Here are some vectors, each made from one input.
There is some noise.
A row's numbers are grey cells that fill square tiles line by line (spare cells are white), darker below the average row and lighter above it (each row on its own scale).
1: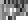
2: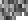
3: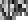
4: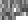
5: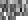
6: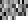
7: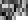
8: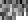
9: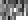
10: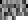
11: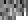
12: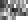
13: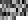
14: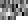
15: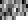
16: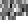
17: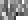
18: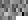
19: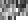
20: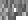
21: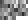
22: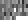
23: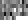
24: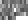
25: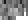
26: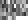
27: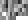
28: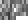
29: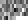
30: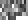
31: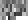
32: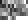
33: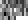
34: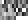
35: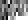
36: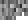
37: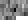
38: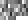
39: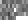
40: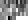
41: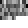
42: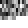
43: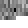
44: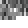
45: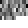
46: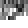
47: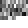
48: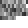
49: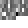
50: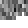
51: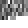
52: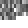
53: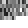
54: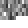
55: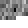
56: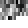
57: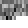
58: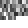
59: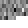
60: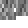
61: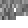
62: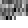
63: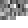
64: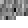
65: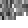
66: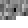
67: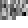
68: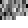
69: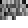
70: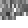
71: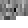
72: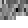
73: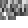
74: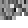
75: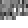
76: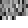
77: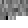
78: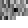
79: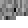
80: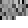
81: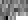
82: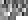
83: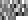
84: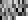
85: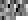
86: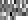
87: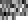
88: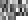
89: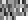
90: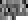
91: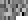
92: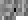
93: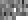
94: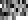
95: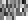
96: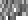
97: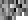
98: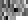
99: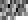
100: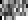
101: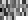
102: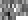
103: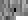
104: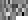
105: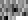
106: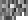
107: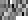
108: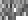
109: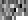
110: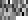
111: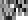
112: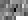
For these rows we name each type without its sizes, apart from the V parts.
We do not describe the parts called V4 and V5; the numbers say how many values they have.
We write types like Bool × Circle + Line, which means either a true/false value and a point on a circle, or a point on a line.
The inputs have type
Label + (Line + V4) × V5.
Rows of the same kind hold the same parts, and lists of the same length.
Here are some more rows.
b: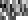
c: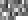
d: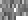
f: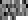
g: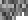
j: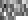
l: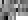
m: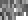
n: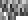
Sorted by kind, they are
b, c, j, n
d, g, l, m
f

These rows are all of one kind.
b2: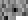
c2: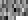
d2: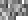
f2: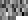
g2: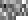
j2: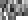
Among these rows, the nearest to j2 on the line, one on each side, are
b2 and f2.
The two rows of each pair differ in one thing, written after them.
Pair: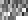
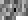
the value of V5
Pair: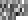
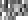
the place on the line
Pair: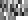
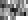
the value of V5
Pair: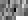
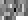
the place on the line
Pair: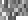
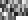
the place on the line
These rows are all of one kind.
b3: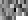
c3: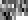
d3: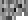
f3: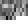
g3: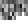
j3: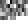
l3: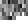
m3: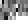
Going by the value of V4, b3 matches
d3 and j3.
